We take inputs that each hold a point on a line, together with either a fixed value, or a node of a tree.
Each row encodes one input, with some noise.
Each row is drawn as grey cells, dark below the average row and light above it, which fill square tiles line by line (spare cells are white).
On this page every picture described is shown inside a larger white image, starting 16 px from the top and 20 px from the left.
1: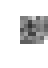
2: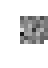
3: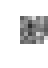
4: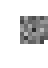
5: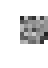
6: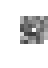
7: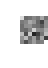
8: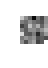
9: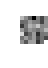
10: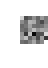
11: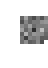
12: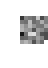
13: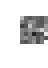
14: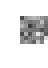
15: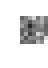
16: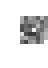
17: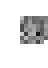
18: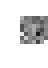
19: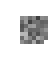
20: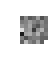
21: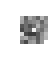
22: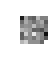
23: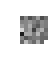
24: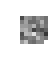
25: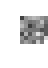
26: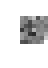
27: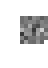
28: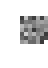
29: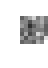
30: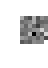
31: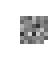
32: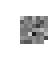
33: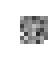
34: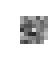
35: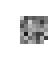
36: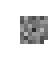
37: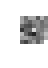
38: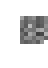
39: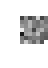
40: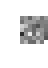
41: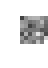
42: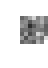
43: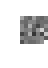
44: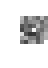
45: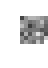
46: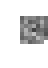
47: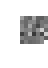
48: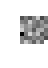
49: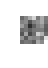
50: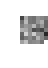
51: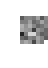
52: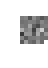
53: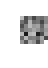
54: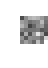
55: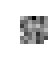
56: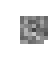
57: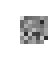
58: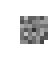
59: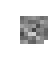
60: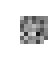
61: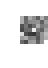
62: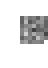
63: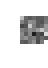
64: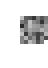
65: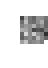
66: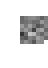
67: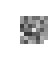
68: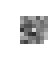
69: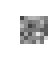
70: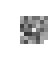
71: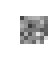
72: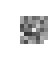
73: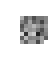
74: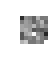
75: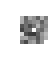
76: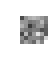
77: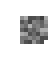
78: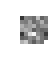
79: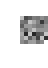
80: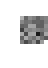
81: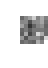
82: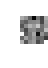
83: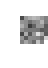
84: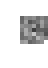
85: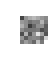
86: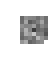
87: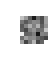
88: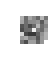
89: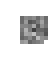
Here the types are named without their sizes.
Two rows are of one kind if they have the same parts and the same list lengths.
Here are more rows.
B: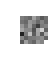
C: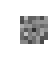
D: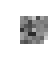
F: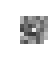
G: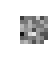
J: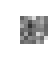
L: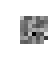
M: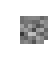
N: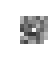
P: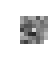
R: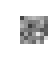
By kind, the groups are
B, C, G, L, M
D, F, J, N, P, R

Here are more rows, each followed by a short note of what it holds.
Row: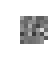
a point on a line and a node of a tree
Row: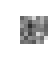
a point on a line
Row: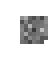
a point on a line and a node of a tree
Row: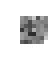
a point on a line
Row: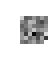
a point on a line and a node of a tree
